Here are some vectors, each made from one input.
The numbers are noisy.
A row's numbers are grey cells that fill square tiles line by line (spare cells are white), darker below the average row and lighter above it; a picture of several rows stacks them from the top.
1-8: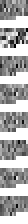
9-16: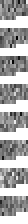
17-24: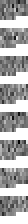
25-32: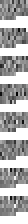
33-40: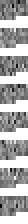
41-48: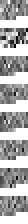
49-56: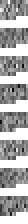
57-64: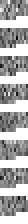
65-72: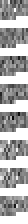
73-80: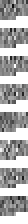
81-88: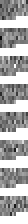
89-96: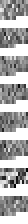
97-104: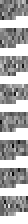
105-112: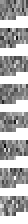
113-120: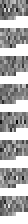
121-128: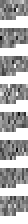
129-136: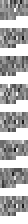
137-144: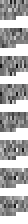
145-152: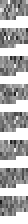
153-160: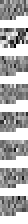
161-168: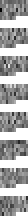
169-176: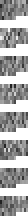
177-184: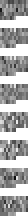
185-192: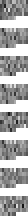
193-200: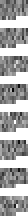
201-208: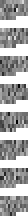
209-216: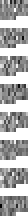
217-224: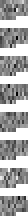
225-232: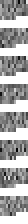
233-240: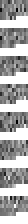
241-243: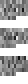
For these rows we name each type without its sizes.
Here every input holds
a list of points on a circle.
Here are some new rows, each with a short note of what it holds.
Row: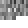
a list of two items
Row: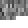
a list of two items
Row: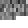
a list of two items
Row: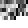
the empty list
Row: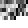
the empty list
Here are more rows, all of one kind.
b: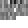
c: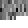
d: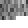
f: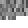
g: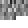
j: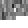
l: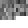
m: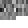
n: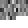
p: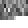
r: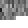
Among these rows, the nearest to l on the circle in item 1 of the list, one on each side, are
j and r.
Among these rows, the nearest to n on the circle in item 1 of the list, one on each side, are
c and m.
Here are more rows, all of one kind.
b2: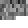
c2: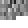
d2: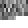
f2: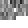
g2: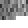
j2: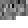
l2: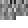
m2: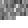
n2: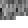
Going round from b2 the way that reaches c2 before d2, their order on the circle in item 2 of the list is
b2, l2, c2, m2, g2, d2, j2, f2, n2.
